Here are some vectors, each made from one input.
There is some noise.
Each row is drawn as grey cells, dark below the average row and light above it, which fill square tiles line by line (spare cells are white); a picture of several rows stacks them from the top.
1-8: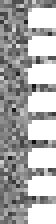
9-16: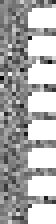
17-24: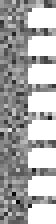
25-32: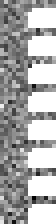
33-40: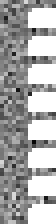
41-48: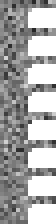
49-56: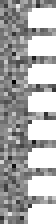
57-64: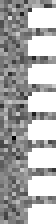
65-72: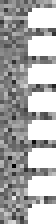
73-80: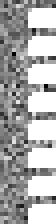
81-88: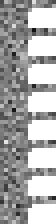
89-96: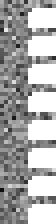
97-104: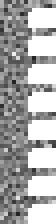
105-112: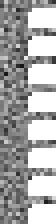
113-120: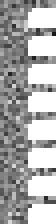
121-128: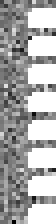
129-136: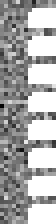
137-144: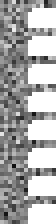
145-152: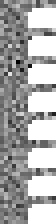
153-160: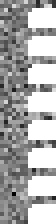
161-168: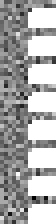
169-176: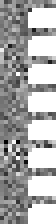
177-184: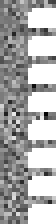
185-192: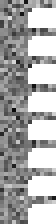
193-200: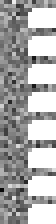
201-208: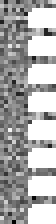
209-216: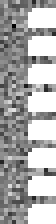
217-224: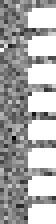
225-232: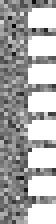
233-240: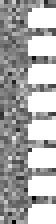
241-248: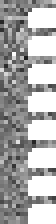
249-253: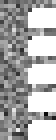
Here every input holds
either one of 6 labels, or a node of a 7-node tree, or a node of a 13-node tree.
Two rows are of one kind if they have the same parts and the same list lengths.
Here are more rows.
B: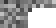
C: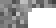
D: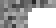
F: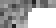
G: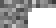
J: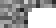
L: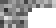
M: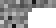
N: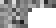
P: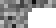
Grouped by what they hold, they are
B, L, N
C, G, J
D, F, M, P

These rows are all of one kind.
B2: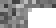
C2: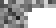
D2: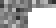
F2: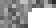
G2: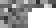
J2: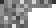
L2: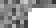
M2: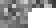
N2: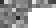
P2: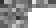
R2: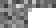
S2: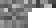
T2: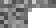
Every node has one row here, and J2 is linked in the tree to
L2.
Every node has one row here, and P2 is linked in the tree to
R2 and T2.
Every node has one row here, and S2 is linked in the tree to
B2 and R2.
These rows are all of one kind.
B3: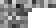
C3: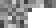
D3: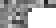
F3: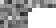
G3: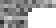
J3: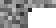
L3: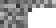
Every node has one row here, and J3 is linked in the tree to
D3, F3 and L3.
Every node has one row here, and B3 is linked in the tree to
F3.
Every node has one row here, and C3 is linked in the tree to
D3.
